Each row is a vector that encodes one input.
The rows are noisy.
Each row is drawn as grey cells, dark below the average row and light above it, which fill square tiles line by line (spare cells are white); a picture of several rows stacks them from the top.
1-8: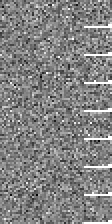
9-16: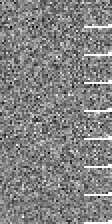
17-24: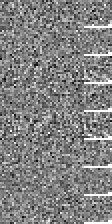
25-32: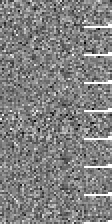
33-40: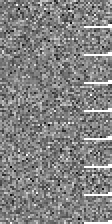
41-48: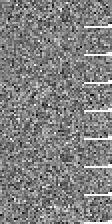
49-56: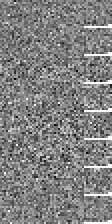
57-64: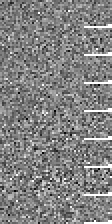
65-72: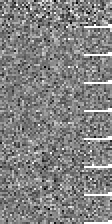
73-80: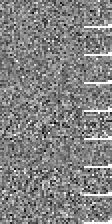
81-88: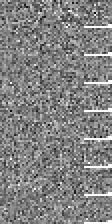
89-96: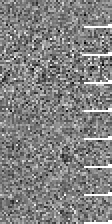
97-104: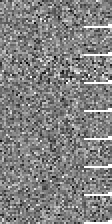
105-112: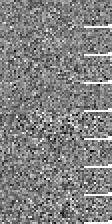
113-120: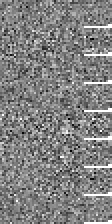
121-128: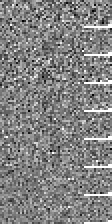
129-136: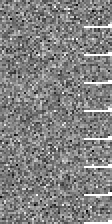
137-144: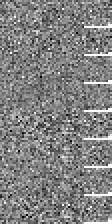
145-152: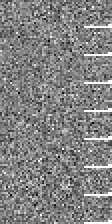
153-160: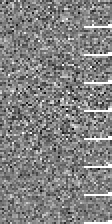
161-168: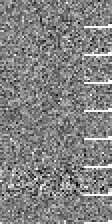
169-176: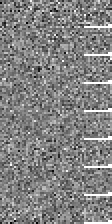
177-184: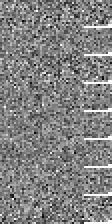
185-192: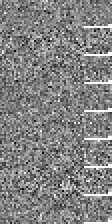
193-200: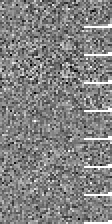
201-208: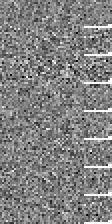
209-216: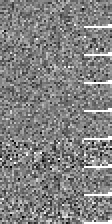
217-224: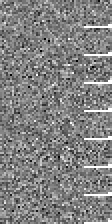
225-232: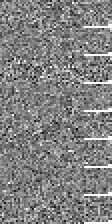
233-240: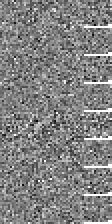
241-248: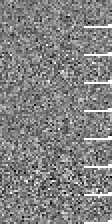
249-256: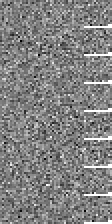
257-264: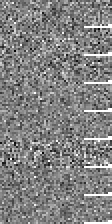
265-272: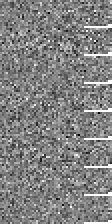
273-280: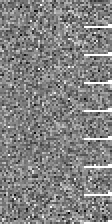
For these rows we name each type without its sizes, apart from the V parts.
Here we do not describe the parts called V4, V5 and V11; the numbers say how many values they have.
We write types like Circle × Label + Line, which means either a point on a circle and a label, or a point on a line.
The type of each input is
(Bool × Bool × Bool + V5) × V4 + Circle × (Circle + V11).
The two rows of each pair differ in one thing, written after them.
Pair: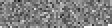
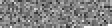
the place on the circle
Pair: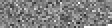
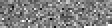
the value of V11
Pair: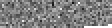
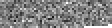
the value of V11
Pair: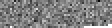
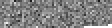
the value of V11
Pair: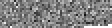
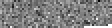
the value of V11
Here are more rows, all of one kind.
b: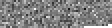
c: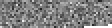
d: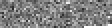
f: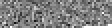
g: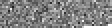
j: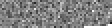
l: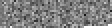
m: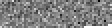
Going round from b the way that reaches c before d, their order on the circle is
b, m, c, j, d, g, f, l.
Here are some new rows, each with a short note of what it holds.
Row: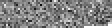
three true/false values and a value of V4
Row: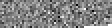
a value of V4 and a value of V5
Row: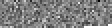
a point on a circle and a value of V11
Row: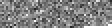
three true/false values and a value of V4
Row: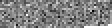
a value of V4 and a value of V5
